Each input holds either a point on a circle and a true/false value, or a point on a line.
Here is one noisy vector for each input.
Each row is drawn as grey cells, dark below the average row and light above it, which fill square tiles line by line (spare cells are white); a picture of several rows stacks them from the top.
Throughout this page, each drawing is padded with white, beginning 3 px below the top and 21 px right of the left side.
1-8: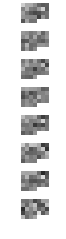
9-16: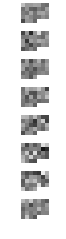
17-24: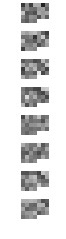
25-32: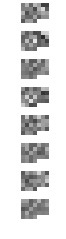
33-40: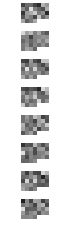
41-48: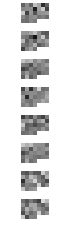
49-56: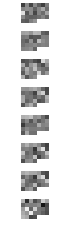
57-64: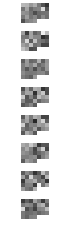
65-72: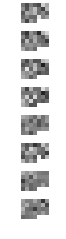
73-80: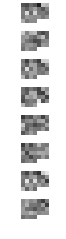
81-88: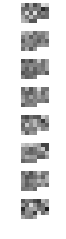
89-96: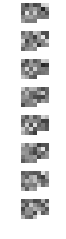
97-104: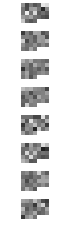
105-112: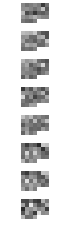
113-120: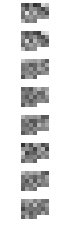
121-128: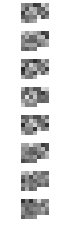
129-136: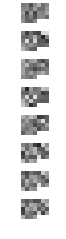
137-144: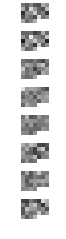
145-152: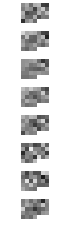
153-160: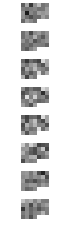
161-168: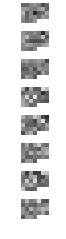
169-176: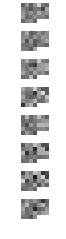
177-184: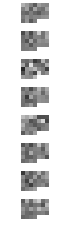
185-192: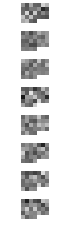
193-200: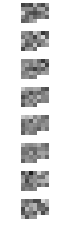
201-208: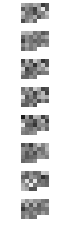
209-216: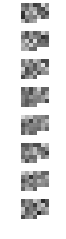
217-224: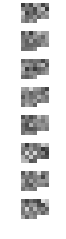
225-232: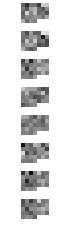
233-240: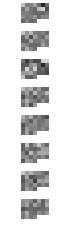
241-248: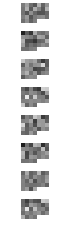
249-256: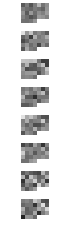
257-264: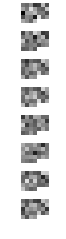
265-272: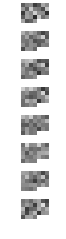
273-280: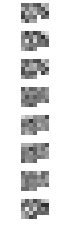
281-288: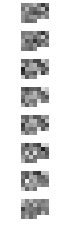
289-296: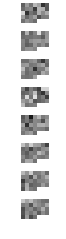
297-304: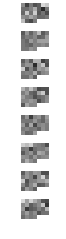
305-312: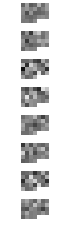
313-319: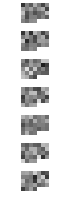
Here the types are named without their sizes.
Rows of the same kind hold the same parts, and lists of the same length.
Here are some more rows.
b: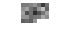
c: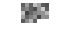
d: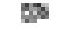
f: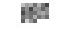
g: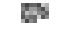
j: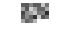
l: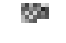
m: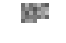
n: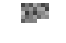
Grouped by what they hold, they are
b, c, f, m, n
d, g, j, l

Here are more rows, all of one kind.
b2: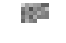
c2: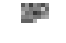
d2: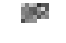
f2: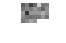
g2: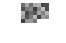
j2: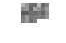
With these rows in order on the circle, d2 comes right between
b2 and j2.
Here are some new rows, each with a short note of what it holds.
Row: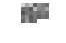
a point on a circle and a true/false value
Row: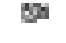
a point on a line
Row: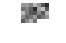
a point on a circle and a true/false value
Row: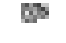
a point on a line
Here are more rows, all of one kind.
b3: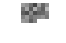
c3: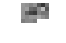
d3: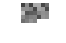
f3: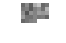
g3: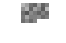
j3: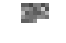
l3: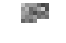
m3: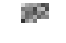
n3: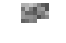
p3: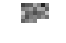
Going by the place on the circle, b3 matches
c3 and g3.
